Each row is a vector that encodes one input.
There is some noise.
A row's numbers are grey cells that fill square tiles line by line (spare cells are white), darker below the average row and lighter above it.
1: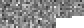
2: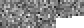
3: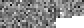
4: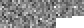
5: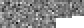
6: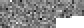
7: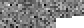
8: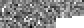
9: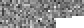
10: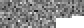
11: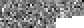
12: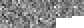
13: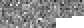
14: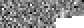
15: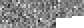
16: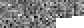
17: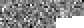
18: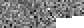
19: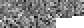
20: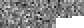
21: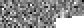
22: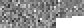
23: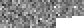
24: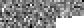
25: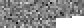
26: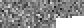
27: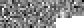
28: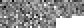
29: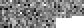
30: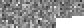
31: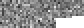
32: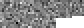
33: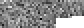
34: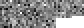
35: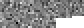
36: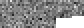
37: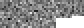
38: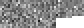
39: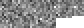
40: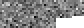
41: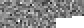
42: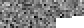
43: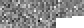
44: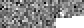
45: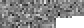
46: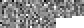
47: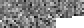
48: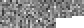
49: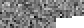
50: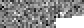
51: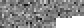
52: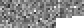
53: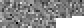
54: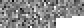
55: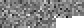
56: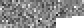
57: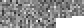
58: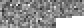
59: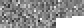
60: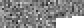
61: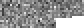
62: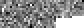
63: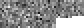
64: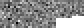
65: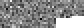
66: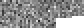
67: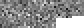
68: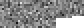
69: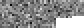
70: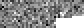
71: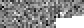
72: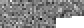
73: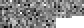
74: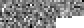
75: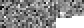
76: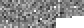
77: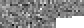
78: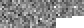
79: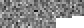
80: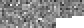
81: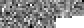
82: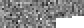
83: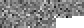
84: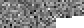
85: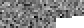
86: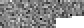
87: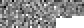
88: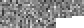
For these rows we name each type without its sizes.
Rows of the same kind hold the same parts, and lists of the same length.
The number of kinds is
2.
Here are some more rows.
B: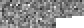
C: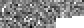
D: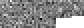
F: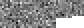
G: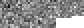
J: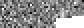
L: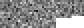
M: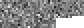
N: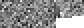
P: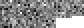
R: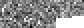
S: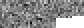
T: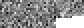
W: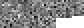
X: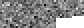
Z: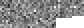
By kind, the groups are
B, G, J, L, M, P, W
C, D, F, N, R, S, T, X, Z

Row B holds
a point on each of two lines.
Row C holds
a point on a line and a node of a tree.
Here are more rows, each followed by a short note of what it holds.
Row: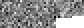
a point on a line and a node of a tree
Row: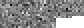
a point on a line and a node of a tree
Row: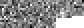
a point on each of two lines
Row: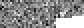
a point on each of two lines
